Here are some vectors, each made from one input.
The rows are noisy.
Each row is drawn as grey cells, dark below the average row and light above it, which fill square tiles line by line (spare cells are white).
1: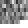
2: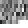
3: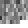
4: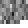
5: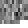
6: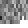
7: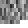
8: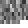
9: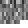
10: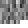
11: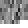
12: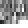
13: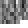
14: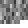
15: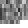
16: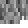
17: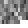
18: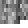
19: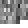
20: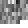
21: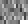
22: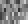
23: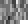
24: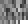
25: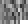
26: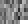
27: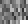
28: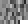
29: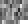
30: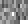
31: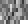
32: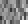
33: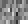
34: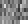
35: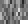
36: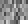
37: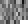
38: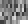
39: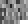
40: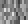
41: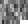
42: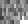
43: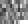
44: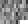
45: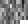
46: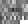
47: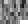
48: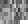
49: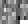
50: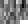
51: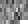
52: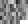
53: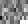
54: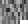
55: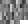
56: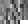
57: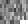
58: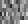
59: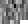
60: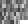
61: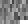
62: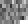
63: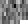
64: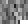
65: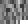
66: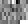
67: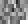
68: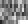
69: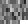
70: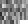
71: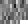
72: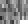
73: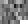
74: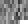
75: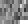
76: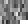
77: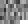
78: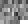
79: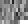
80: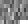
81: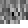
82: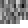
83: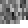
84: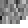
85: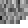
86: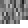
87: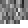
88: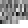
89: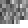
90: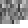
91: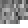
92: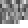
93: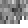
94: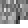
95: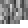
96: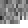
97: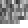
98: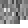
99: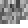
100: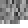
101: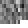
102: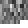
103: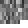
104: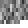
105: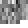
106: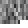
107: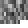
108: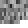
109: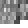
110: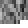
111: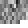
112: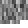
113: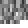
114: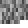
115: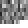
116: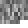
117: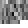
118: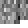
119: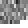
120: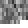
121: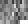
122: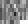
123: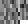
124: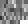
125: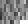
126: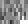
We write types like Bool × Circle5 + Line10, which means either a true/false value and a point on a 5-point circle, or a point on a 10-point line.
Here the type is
List2(Line6) + Tree11.
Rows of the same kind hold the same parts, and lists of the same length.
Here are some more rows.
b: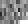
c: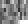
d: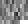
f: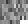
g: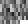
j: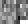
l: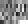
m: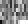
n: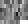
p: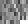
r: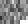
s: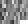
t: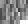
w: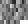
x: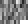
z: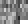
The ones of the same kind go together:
b, c, f, p, r, s, t
d, j, n, z
g, w, x
l, m

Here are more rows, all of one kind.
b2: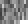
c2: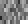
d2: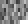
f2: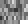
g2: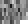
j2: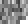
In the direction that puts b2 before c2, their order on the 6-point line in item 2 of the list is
f2, b2, c2, j2, d2, g2.
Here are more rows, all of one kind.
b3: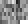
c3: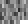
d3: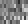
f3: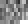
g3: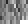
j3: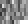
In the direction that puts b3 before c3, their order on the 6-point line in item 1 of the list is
b3, d3, g3, f3, c3, j3.
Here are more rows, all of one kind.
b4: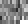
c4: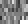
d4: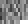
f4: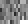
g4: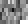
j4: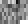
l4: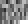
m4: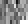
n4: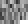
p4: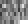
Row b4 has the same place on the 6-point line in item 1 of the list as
c4, g4 and j4.
